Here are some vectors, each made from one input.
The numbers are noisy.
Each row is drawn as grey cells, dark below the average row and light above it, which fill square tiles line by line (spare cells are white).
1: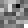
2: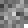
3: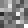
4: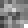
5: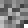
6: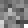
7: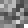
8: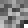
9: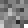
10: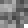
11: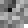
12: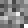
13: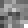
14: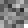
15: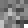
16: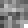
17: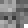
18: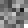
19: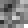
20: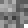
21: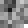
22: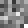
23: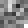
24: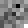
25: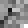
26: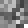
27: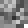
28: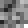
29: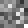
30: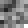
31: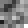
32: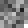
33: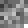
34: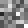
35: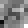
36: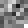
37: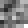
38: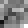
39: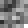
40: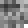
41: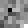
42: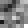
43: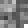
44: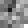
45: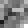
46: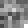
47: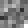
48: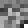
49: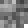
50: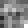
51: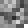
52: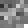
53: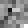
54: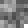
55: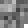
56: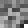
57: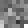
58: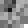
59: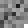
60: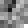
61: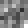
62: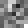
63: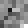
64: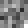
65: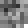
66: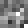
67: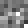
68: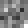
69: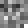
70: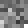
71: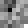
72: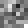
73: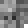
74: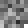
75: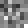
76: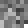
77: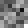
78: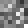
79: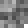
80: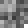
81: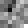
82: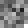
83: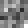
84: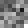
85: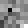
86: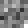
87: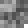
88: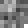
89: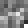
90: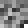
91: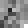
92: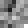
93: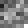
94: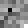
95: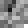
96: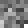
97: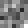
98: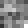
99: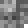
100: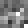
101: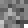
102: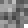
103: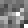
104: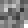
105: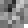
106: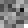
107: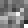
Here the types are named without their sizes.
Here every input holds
a point on a circle and a true/false value.
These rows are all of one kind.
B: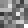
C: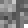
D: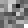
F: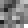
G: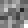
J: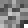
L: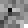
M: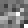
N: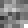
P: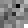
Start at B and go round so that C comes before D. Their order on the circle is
B, M, J, C, G, N, L, F, P, D.
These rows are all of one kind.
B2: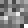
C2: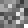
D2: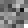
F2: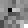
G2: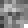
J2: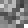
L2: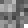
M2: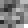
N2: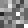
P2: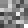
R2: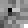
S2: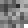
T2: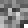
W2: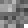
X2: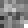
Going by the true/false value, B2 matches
D2, M2, S2 and T2.
